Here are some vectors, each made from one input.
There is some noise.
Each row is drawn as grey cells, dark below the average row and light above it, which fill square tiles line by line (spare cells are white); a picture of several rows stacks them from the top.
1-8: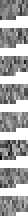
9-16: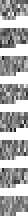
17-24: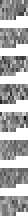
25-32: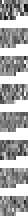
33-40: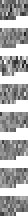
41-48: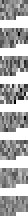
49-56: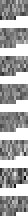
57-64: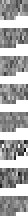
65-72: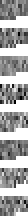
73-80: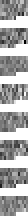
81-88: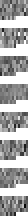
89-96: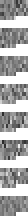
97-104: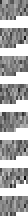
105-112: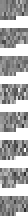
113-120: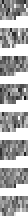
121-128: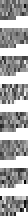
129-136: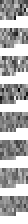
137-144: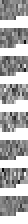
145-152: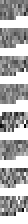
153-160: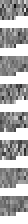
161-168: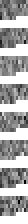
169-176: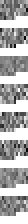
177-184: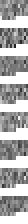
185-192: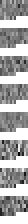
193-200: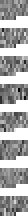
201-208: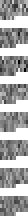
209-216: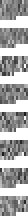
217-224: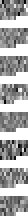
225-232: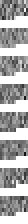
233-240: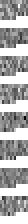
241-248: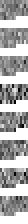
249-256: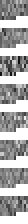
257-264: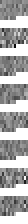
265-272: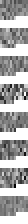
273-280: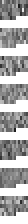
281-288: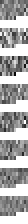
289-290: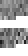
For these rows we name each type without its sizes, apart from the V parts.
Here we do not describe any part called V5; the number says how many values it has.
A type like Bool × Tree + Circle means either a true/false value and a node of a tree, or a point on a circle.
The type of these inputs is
(Bool × Bool × Bool + Line) × Line × List(V5).
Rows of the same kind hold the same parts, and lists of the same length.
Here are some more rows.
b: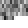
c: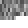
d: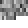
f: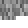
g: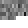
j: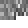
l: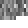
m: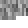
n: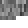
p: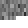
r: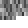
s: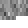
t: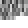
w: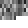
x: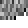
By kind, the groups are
b, l, t
c, f, n, s
d, j
g, p
m, x
r, w

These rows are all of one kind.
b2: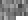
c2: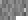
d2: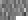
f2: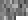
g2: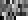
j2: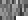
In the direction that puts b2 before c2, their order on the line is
b2, g2, f2, c2, j2, d2.
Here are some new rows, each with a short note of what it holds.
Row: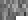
a point on a line and three true/false values, together with a list of one item
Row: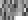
a point on a line and three true/false values, together with a list of one item
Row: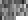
a point on each of two lines, together with a list of one item
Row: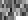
a point on each of two lines, together with a list of one item
